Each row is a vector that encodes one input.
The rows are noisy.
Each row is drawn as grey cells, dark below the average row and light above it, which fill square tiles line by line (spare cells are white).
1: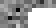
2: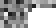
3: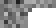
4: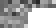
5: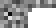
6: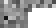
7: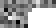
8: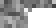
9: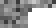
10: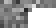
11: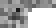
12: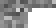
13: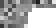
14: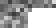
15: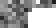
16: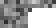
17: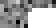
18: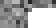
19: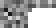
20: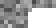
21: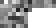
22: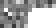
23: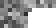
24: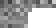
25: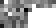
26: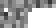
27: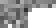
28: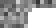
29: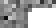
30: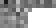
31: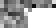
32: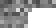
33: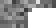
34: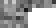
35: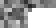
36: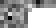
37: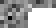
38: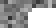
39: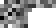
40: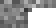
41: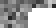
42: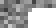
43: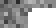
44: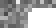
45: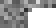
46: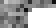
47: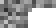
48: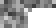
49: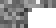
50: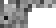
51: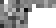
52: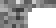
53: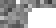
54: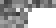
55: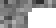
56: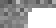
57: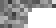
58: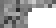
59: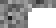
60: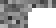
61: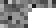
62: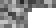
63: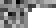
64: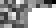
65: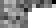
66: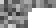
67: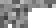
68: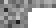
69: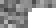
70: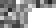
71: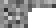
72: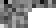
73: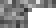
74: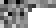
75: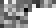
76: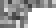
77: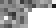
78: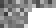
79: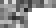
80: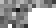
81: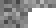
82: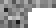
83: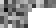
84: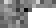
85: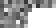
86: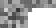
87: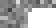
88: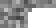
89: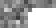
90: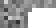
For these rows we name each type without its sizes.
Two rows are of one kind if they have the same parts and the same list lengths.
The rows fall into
2 kinds.
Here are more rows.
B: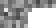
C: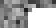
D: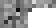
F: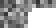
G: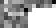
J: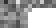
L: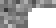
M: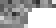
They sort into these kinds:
B, F, J, M
C, D, G, L

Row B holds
a point on a line and a true/false value.
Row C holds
a label and a true/false value.
